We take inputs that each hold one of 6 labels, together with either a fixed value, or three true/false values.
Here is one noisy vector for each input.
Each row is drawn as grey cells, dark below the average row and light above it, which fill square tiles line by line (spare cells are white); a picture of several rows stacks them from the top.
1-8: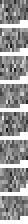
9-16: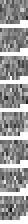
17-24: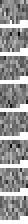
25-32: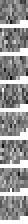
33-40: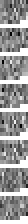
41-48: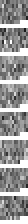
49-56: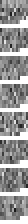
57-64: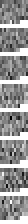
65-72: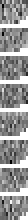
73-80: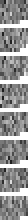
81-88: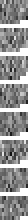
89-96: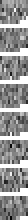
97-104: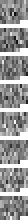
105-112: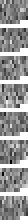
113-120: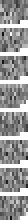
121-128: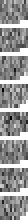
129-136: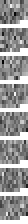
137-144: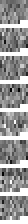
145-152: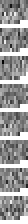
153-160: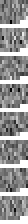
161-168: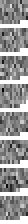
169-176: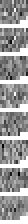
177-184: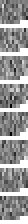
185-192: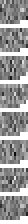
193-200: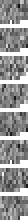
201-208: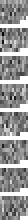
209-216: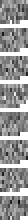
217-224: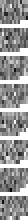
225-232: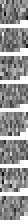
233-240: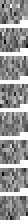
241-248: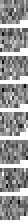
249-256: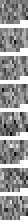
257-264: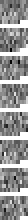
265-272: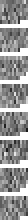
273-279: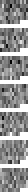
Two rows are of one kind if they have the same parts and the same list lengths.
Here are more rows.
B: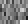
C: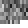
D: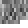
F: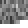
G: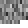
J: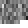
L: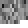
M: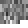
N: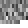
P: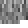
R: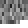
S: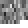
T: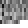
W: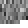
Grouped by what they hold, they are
B, G, J, L, N, P, S, W
C, D, F, M, R, T

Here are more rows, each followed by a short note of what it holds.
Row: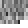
one of 6 labels and three true/false values
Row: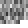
one of 6 labels and three true/false values
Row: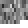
one of 6 labels
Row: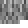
one of 6 labels
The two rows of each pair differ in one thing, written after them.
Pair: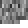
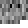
one of the three true/false values
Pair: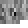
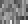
one of the three true/false values
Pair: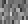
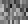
the label
